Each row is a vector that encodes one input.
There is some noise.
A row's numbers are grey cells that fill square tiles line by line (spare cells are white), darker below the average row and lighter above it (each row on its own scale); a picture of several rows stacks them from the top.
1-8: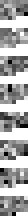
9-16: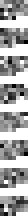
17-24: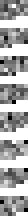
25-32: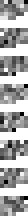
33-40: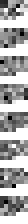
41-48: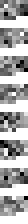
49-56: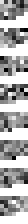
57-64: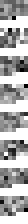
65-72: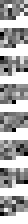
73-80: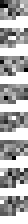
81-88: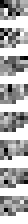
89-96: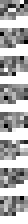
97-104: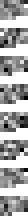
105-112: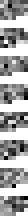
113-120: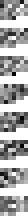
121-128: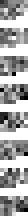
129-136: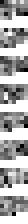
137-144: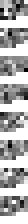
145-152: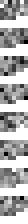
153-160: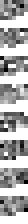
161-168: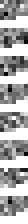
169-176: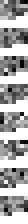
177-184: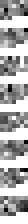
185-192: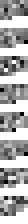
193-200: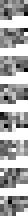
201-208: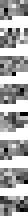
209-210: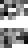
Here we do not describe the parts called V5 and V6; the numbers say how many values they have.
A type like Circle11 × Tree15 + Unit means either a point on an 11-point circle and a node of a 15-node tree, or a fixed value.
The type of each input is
Bool × V5 + (Tree8 + Unit) × V6.
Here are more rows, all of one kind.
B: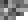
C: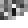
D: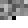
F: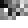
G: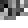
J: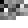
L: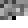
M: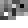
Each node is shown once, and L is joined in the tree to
F.
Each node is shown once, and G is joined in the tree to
F.
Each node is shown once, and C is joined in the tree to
B and M.
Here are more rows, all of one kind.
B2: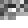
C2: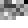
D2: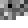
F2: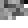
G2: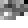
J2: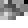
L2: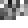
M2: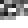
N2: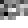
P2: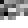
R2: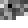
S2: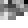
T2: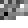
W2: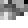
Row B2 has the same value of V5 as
M2, N2 and P2.
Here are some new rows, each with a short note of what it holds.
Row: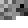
a value of V6
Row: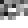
a true/false value and a value of V5
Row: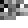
a node of an 8-node tree and a value of V6
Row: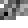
a true/false value and a value of V5
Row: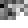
a node of an 8-node tree and a value of V6
